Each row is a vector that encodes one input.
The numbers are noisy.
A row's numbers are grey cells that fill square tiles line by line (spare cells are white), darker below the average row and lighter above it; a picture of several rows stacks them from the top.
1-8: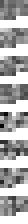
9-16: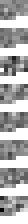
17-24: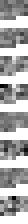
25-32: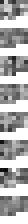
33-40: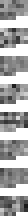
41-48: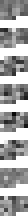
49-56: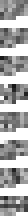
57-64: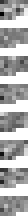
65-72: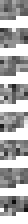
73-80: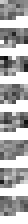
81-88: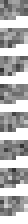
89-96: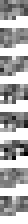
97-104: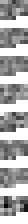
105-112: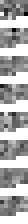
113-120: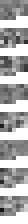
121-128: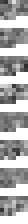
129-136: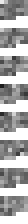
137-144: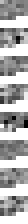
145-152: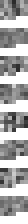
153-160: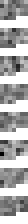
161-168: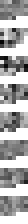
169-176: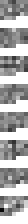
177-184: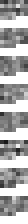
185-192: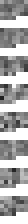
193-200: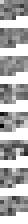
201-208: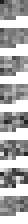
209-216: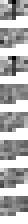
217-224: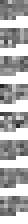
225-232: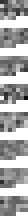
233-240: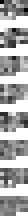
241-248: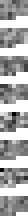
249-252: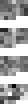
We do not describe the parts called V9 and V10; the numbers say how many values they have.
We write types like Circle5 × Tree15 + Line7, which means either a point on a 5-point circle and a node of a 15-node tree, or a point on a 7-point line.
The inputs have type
(Bool × Line5 + V9) × V10 + Label8.
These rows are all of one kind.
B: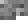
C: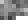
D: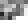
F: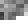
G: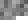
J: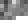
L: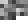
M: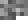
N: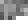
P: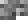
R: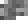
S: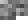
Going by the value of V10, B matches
P and S.
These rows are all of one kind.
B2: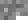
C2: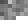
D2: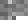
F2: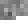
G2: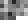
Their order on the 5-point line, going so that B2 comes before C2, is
F2, G2, D2, B2, C2.
